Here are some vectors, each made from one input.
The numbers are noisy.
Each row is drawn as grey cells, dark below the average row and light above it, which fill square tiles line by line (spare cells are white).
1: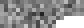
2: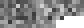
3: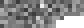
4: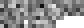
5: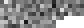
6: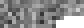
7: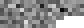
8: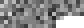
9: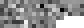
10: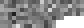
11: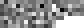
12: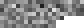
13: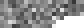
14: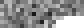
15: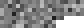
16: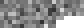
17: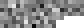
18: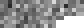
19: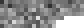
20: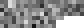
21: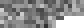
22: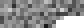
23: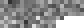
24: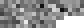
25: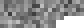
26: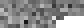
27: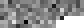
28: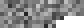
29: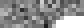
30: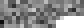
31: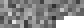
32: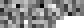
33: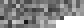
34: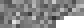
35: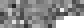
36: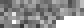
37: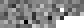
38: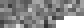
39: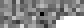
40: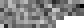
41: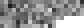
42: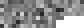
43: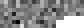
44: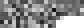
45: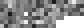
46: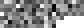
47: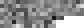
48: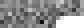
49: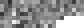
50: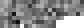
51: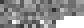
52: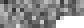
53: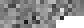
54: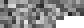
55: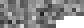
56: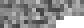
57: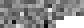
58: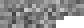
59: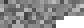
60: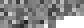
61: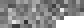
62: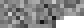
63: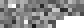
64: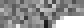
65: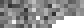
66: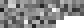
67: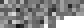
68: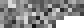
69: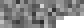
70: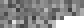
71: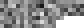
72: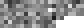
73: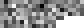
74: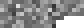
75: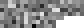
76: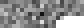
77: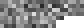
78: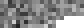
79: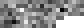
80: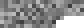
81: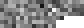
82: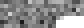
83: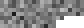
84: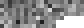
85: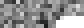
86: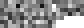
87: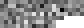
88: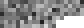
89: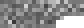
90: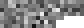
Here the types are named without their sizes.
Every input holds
a label, together with either a point on a circle and a true/false value, or a fixed value.
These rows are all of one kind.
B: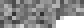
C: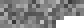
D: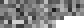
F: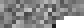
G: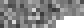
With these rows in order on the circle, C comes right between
B and F.
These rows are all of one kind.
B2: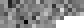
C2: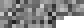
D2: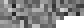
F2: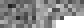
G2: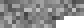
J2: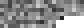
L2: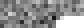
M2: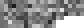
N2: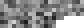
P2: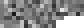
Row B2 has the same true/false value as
F2 and J2.
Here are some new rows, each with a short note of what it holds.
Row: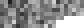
a point on a circle, a label and a true/false value
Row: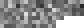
a label
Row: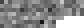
a point on a circle, a label and a true/false value
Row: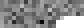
a point on a circle, a label and a true/false value
